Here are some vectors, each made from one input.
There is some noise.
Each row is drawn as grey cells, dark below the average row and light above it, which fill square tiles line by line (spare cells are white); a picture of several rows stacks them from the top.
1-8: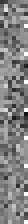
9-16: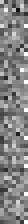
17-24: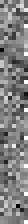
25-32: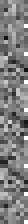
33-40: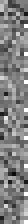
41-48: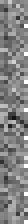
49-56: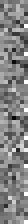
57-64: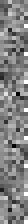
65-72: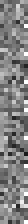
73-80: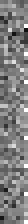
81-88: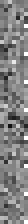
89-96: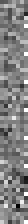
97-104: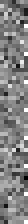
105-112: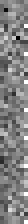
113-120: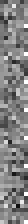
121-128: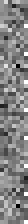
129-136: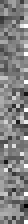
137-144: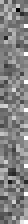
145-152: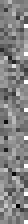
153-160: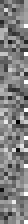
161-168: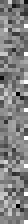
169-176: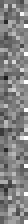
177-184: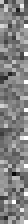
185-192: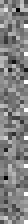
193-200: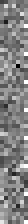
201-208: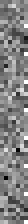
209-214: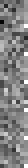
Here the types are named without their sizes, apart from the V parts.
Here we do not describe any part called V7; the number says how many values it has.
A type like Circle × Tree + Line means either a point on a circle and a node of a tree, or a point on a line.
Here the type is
Bool × Bool × Bool × Bool × V7 + List(Line) + Tree.
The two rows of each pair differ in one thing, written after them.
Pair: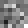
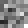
one of the four true/false values
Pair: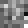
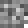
one of the four true/false values
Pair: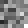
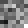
one of the four true/false values
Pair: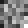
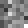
the value of V7
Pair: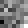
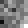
one of the four true/false values
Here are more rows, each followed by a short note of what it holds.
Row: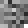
a list of two items
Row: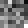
the empty list
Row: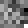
a list of one item
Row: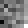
four true/false values and a value of V7
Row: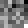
the empty list
